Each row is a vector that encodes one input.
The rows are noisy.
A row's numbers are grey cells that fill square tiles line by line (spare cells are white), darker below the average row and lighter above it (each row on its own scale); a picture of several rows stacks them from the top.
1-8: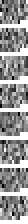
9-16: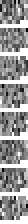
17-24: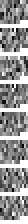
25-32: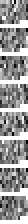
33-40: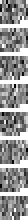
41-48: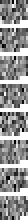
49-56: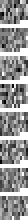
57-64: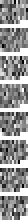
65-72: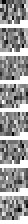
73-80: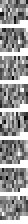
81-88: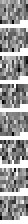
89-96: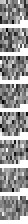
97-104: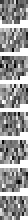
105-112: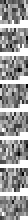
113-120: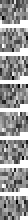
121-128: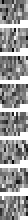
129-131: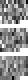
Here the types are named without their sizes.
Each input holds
either a fixed value, or a node of each of two trees, or three true/false values.
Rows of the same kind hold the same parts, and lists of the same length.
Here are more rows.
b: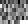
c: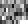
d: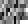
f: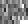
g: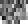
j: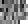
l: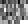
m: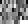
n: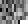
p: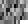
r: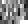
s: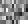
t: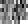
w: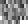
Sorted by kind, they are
b, g, j, l, m, n, t, w
c, f, r, s
d, p

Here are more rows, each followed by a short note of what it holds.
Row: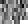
a node of each of two trees
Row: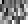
a node of each of two trees
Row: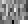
three true/false values
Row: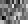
a node of each of two trees
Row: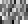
three true/false values
